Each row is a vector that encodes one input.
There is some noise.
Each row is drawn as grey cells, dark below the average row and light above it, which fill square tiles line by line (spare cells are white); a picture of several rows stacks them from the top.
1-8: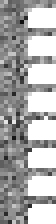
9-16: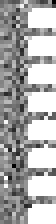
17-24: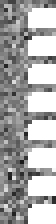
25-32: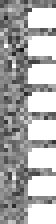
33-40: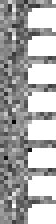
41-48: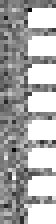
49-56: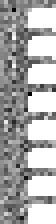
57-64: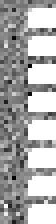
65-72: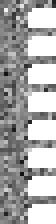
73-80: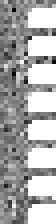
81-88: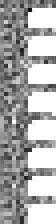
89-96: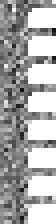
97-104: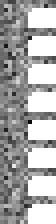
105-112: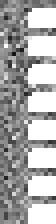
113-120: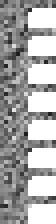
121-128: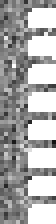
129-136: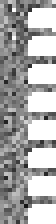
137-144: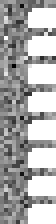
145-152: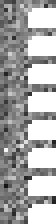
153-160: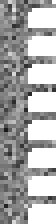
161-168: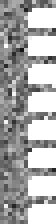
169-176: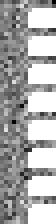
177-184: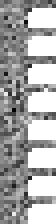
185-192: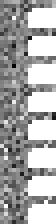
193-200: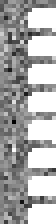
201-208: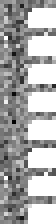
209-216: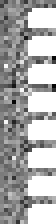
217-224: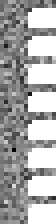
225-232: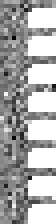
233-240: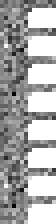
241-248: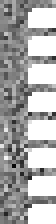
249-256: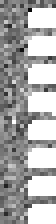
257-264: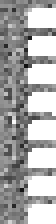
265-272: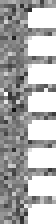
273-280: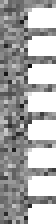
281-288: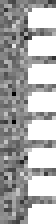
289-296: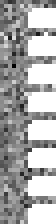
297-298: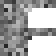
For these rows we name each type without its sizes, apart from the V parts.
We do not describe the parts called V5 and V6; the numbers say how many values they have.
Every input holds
a point on a line, a true/false value, a value of V5 and a value of V6.
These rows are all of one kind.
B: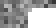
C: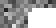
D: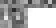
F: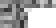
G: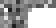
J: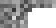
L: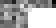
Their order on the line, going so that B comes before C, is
F, G, D, J, B, L, C.
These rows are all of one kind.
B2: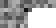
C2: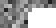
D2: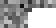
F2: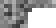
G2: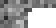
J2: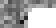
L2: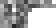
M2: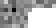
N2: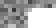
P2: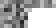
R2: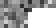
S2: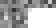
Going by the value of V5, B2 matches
F2, G2 and L2.
